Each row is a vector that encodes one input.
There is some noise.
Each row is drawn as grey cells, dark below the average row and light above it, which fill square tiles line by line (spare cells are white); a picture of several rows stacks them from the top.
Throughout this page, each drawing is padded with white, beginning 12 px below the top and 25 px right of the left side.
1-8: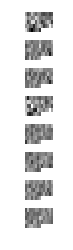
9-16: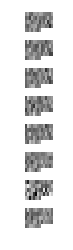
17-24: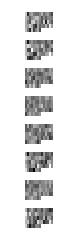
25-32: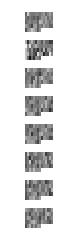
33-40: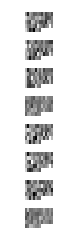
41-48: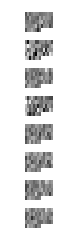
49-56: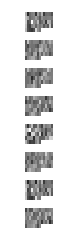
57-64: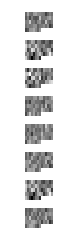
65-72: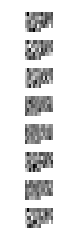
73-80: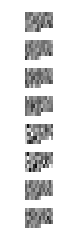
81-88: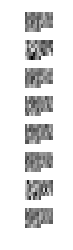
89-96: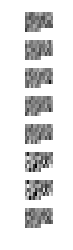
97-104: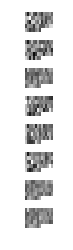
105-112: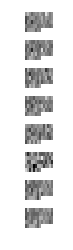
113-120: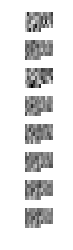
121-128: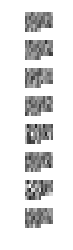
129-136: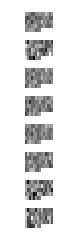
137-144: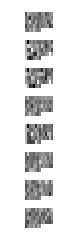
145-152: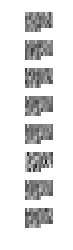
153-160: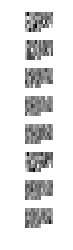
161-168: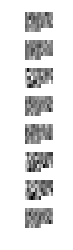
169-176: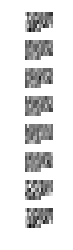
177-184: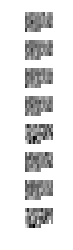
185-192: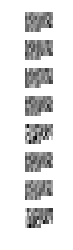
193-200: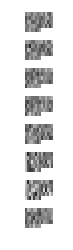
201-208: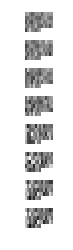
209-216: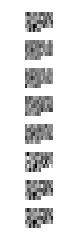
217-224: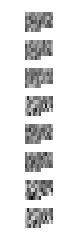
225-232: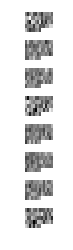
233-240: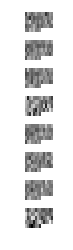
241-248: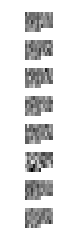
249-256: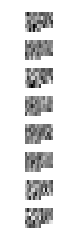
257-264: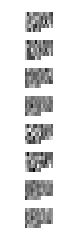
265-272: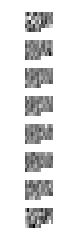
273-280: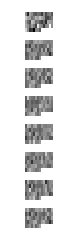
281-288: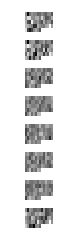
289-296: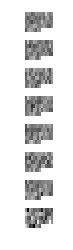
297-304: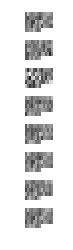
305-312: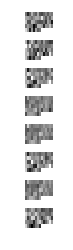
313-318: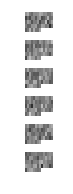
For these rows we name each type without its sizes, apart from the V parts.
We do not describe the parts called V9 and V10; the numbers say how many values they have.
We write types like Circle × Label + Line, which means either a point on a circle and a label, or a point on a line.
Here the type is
Bool × (Line + V10) + V9.
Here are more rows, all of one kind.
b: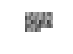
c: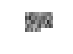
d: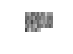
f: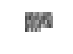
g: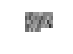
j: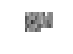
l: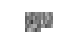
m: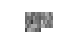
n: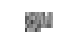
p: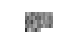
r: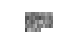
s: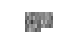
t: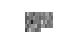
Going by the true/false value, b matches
c, f and g.
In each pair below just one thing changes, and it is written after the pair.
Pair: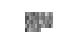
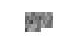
the value of V10
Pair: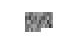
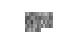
the true/false value
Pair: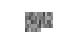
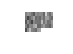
the true/false value
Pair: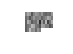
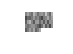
the value of V10
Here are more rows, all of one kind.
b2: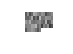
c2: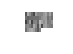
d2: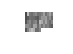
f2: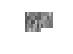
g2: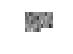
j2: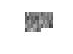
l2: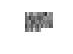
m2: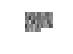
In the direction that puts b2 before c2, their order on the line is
g2, b2, j2, d2, c2, m2, f2, l2.
